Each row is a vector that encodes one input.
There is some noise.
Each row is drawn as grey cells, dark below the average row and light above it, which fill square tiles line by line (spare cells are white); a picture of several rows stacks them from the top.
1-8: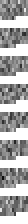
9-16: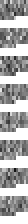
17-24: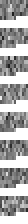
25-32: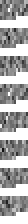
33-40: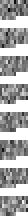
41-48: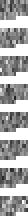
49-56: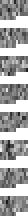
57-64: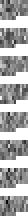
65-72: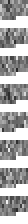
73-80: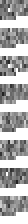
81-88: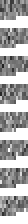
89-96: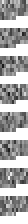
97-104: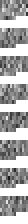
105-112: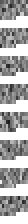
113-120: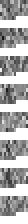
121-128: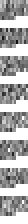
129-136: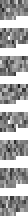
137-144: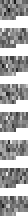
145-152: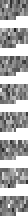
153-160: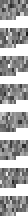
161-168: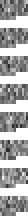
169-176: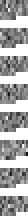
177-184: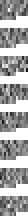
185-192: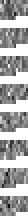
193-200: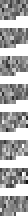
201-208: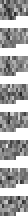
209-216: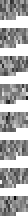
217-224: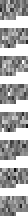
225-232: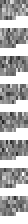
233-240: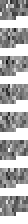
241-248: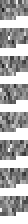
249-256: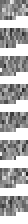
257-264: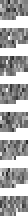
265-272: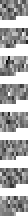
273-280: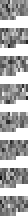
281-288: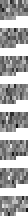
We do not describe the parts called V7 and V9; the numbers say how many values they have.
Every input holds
either a point on a 5-point line, a value of V7 and a value of V9, or a point on a 6-point line, or four true/false values.
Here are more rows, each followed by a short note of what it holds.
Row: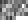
a point on a 6-point line
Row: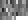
four true/false values
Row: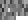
four true/false values
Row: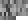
a point on a 5-point line, a value of V7 and a value of V9
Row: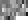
a point on a 6-point line
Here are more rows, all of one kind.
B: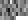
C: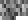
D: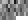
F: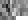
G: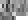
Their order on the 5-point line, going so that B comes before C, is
G, B, F, D, C.
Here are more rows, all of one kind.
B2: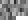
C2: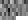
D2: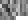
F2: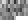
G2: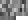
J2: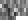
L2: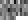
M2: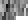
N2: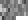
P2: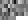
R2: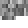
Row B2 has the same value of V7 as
F2 and L2.
